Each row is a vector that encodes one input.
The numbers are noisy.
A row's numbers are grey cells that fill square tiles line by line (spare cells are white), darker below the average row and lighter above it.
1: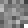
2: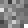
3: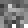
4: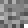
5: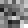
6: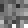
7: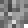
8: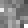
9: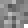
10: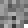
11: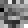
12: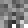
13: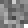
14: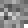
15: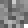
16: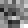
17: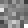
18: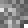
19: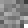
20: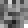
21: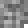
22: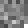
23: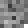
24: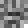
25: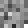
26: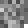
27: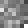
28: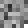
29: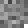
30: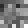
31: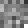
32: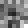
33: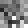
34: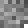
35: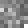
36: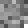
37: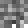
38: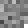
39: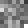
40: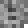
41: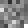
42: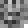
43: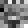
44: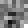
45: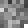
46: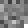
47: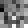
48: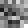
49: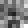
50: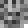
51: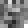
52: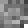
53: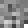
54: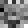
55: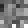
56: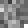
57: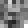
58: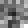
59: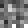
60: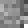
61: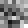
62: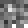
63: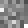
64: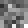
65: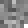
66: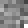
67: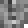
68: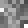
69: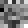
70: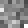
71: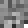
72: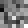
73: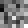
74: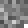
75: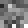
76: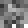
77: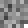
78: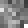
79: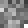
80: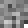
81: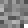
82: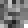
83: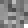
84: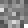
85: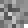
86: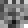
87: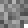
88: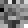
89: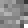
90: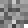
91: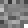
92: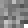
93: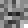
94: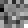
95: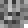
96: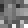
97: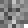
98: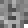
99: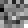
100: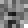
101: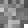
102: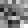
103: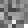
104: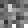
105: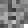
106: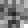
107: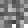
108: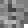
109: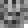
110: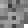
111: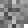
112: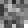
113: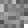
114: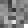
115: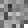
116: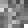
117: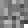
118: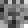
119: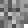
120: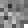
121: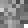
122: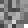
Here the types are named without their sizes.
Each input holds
a point on a line, together with either a point on a circle, or two labels and a true/false value.
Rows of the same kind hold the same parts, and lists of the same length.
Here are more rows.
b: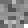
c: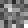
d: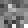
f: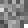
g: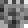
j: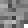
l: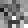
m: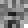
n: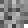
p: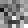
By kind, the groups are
b, f, j, n
c, d, g, l, m, p

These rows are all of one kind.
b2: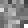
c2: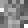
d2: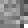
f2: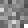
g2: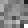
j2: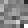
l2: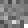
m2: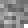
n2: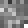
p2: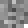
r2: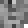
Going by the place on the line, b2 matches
c2, f2 and n2.
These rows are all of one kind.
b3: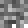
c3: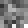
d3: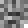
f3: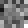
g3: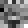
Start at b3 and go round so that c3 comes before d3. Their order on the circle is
b3, c3, f3, g3, d3.
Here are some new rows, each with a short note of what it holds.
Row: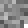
two labels, a point on a line and a true/false value
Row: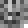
a point on a circle and a point on a line
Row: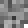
two labels, a point on a line and a true/false value
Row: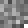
two labels, a point on a line and a true/false value
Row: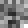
a point on a circle and a point on a line
